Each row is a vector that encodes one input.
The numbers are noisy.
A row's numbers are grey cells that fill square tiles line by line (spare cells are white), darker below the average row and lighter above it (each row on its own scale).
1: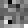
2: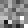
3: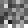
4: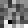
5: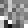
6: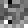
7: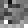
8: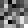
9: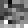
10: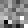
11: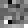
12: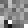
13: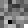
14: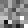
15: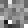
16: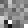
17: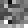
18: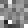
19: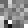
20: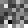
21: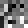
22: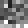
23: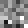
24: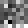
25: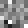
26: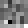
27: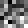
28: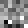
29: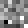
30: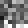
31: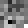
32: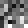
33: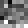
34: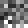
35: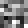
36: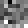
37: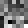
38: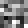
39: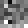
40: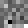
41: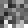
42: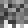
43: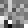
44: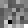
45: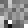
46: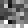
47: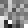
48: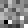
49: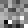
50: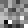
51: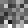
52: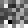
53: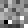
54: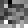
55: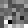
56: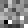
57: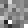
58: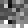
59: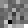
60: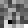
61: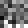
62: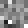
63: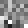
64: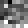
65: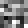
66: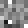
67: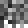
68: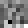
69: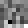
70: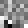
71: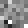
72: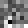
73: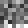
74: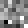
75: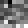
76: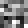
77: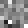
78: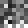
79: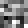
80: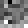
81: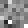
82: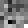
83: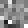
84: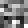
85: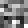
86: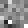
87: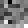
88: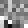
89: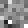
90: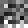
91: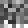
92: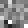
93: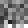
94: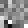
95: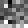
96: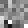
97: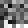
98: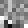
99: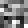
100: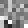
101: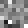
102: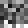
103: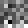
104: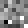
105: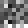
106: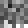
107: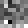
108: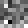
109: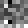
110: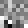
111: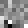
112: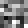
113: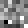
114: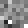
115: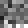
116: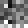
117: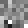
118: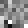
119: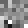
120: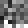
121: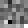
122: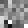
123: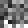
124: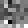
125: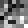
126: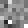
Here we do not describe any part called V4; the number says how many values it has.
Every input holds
a list of up to two items, each a true/false value and a value of V4.
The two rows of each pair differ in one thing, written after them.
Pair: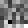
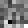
the value of V4 in item 2 of the list
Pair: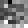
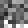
the value of V4 in item 1 of the list
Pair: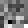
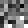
the true/false value in item 2 of the list
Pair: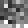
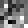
the true/false value in item 1 of the list
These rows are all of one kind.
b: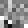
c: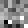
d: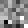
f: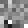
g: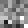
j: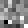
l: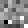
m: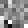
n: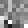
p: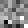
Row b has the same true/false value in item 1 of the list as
f, m and n.
